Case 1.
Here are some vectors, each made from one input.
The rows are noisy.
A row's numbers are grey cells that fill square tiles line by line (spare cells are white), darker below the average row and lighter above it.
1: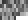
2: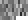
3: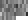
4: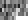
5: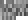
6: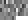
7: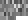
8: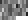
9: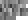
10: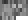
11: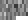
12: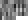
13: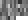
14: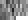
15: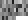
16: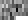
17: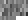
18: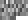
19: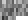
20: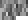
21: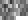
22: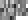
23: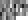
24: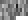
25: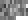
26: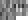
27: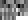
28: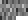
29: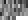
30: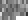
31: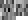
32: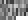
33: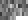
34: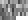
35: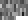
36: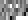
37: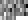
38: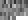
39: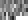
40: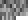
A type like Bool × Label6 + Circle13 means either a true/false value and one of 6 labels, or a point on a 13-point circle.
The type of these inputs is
(Bool × Bool × Bool + Unit) × Line6.
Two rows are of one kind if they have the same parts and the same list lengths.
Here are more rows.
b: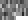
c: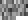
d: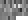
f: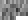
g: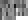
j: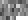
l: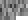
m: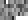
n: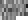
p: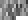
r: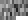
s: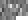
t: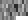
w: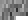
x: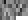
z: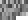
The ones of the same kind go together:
b, d, g, j, l, m, s, x, z
c, f, n, p, r, t, w

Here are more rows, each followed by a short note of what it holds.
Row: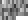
a point on a 6-point line
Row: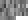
a point on a 6-point line and three true/false values
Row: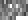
a point on a 6-point line and three true/false values
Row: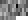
a point on a 6-point line
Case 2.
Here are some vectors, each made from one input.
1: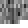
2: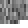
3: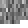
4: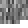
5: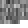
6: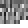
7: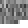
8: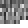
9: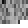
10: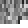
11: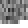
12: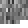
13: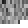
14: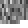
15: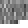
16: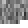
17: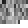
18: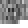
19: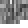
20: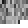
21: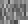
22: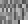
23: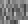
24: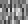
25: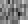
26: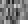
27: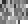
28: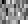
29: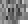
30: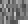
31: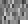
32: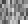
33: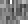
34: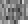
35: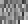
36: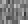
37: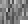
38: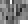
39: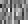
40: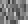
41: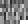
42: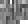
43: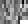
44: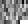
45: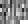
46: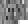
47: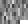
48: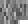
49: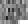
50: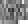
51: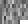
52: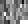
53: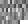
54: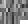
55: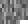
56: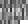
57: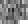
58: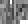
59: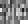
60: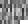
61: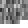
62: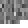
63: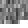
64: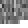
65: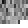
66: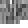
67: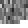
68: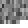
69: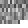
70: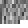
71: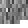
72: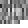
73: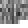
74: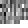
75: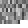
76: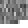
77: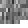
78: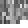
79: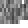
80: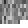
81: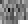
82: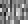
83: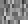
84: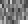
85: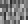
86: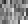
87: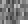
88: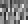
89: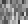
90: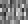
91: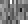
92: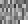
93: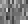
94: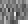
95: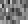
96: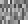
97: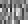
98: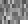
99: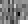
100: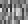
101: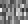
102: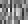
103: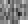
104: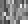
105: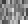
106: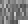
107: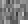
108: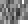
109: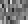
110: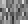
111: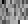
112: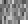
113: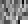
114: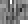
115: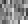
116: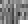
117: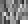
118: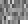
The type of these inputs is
Label9 + Line9.
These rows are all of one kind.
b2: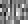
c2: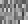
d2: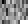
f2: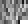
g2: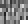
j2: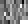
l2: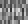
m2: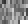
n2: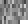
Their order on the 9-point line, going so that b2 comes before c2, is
g2, b2, l2, c2, n2, j2, f2, d2, m2.
